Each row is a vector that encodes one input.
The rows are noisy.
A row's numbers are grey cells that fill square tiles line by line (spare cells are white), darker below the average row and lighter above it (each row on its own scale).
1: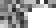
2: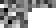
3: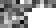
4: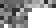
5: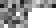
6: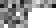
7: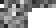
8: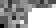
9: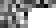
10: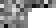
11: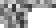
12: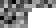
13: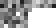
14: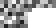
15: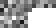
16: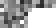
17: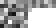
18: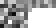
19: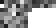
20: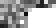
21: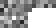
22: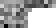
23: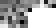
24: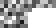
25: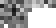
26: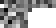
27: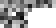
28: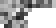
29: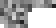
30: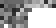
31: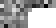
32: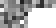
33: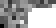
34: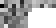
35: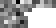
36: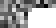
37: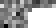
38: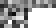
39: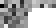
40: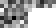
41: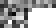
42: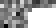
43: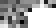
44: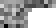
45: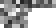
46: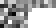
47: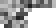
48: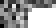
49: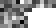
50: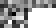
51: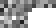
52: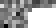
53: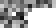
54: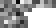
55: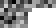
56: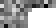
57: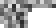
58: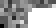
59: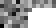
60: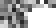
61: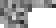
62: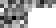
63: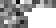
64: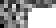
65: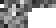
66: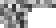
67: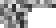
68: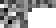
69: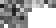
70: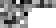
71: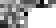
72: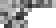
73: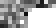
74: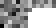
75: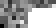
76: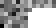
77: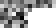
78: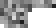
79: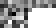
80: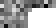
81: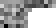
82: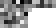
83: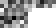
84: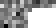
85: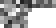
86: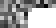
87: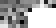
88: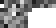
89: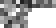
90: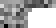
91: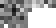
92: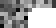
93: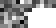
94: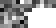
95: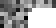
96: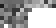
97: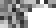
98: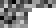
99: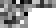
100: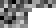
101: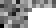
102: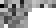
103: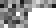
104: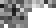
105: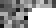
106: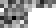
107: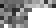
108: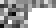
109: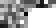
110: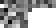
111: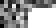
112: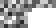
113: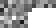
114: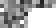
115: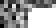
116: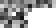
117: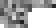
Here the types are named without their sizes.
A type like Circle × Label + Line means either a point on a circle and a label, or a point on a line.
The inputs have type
Bool × Bool × Bool × Bool × Bool.
